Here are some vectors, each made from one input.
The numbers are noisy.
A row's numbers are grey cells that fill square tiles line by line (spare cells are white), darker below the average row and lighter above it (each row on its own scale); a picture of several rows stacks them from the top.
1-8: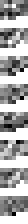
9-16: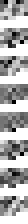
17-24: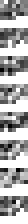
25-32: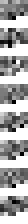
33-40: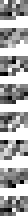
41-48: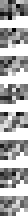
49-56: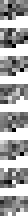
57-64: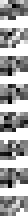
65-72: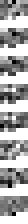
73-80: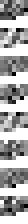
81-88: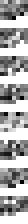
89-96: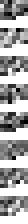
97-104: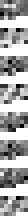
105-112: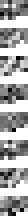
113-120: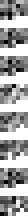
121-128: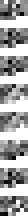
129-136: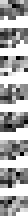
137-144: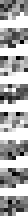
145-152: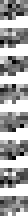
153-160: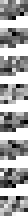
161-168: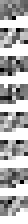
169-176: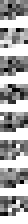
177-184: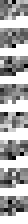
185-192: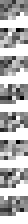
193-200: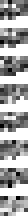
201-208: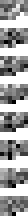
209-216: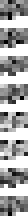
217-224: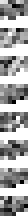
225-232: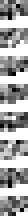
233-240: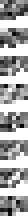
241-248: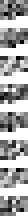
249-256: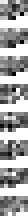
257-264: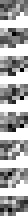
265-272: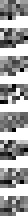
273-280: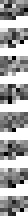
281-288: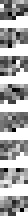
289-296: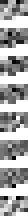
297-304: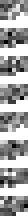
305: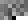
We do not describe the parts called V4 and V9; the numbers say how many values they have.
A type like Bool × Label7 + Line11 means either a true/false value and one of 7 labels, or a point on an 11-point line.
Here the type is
Bool × (Line6 × V4 + V9).
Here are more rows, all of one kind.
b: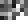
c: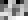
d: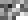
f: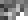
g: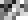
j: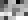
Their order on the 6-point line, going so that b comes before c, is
d, b, f, j, c, g.
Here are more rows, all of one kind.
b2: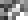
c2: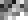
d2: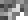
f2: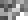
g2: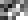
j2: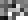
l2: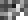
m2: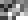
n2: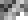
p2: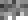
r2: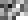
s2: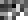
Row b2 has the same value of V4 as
g2, m2 and r2.
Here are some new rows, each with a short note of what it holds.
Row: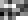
a true/false value and a value of V9
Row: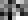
a true/false value and a value of V9
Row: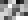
a true/false value and a value of V9
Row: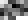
a true/false value and a value of V9
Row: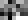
a true/false value and a value of V9
